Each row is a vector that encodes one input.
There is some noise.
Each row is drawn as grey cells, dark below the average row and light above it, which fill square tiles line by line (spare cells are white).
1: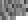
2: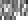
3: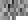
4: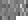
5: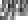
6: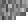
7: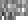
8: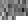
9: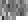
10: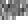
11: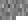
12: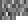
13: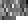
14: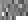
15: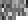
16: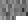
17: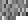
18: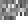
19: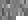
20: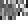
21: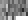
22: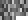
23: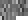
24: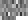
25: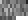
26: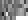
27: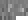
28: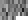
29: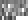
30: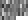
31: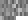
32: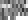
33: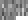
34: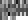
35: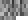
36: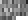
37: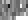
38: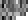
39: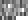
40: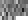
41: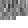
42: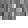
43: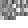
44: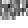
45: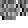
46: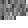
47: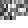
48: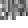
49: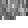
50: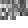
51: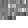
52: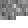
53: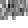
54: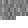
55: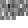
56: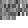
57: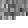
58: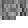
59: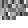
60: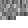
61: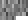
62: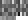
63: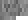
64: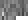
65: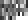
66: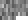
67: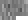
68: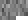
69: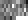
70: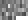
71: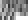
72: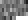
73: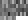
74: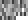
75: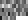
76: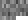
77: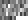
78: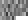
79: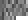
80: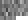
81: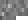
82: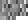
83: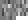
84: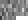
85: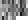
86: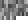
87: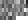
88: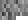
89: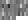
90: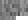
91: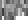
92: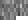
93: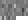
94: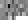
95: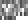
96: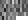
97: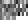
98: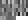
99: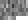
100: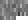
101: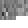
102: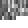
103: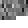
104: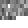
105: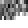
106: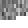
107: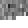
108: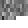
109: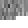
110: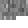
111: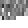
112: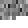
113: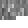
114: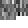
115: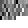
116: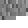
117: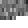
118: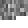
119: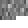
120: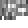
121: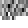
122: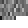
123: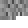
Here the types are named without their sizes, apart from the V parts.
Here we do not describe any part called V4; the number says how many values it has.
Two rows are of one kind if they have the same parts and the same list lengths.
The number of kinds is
2.
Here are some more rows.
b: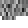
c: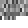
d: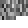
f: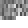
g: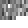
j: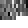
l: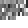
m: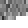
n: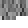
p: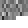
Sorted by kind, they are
b, c, d, f, g, m, n, p
j, l

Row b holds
four true/false values and a value of V4.
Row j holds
a point on a line.
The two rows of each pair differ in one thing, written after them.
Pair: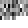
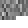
one of the four true/false values
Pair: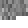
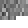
one of the four true/false values
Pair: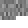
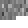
one of the four true/false values
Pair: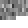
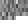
one of the four true/false values
